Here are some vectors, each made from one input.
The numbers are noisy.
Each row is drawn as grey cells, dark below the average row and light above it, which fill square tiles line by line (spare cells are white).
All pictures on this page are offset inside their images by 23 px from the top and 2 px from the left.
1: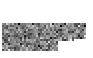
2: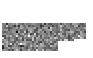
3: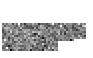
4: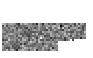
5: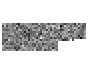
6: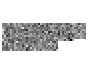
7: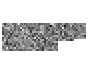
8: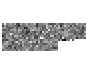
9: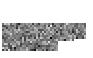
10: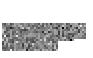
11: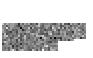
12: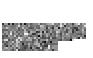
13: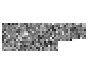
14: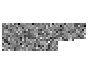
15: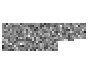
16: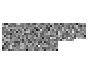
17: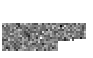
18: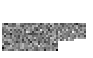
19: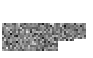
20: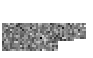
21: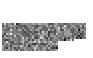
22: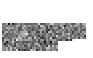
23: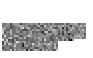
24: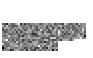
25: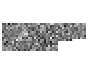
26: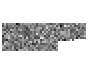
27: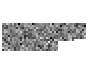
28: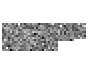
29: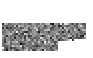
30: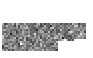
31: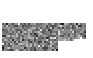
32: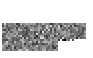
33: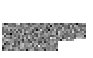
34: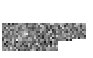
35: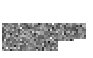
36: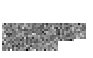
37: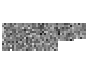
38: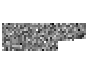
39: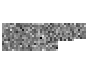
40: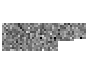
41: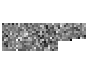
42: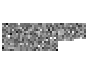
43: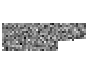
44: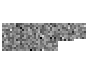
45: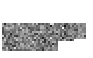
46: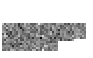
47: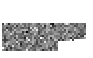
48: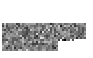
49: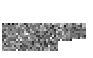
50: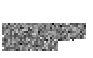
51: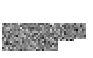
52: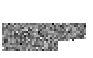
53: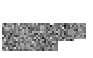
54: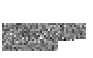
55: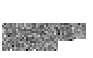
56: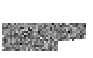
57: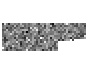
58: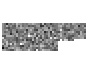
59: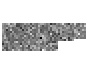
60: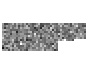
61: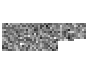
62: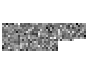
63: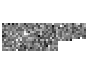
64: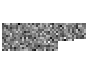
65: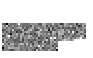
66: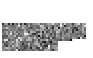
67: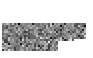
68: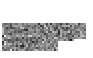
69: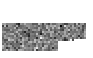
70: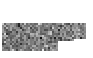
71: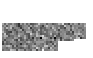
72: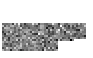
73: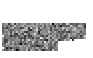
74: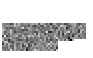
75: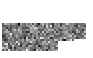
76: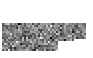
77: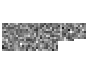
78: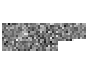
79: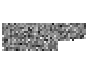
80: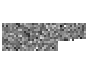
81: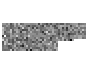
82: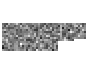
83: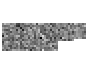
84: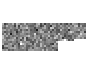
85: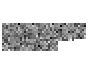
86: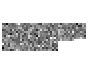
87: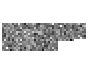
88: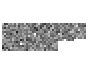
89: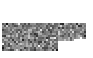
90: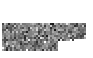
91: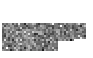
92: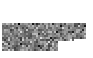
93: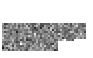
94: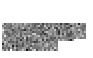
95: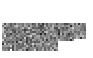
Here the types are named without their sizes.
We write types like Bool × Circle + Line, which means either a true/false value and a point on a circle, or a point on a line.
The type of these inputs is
Line × (Line + Tree).
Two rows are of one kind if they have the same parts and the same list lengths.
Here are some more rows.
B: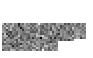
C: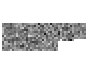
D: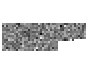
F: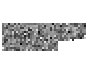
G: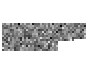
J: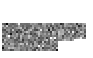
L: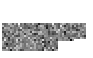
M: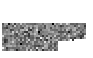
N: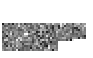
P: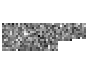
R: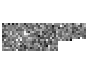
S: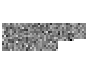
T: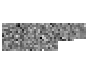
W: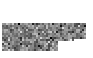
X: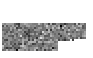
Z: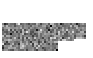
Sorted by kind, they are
B, D, F, G, M, W, X, Z
C, J, L, N, P, R, S, T

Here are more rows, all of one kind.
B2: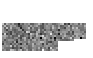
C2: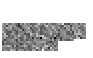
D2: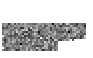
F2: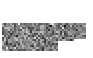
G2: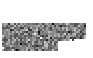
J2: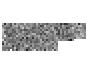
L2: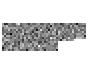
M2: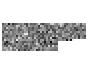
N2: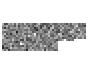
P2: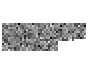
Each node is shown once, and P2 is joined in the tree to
B2 and M2.
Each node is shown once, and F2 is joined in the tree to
J2.
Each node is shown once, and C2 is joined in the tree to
M2.
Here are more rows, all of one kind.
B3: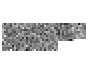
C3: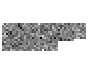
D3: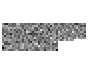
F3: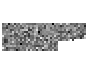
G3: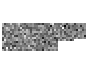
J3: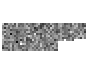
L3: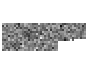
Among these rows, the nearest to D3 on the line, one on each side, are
G3 and J3.
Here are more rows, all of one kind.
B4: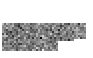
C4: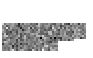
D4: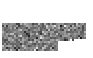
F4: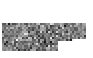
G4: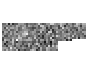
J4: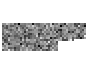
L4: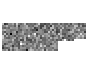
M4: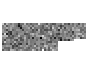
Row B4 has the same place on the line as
C4 and M4.
